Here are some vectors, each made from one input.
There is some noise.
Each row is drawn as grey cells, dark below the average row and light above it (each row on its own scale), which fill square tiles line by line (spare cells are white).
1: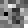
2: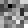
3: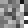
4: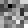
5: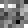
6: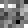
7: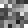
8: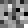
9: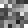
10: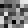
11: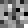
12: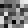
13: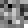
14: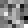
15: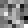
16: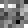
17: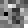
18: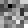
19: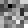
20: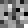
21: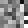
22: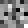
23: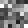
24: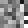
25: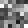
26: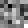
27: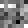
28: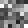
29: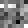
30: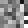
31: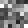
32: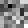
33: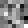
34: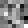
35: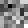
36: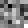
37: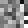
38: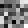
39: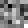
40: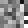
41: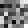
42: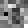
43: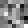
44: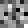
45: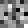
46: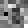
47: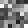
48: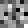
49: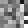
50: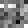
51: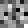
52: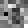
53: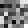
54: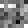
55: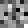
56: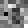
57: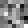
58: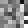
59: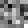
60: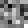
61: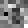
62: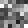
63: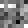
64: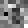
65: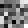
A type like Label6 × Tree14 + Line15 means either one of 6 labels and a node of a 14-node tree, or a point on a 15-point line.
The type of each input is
Line4 + Line5.
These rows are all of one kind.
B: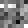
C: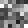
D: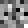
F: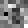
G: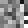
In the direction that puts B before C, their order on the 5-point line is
G, D, F, B, C.
